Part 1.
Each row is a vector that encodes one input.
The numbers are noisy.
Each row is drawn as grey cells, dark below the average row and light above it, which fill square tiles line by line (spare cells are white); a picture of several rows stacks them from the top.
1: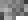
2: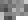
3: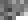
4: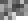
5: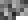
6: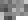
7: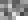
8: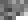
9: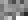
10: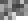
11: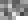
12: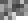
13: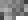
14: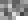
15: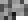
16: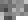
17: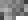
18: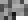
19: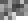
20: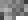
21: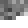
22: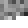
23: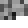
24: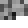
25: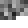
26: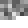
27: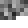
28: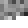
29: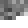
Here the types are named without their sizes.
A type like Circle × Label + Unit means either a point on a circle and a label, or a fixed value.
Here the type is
Bool × Bool × Bool.
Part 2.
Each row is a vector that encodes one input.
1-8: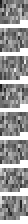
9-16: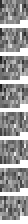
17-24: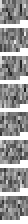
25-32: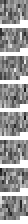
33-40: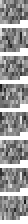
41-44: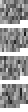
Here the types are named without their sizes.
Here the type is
Bool × Bool × Bool.
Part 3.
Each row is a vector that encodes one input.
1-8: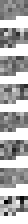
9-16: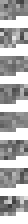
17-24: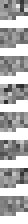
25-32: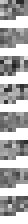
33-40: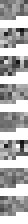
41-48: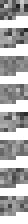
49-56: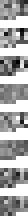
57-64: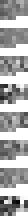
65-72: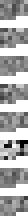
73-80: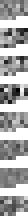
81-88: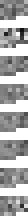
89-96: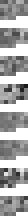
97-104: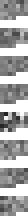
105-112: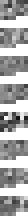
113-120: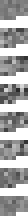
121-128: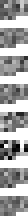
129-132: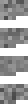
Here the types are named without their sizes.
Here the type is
Line.
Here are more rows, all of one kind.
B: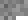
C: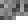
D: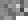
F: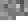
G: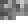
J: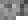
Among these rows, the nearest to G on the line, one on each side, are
B and J.
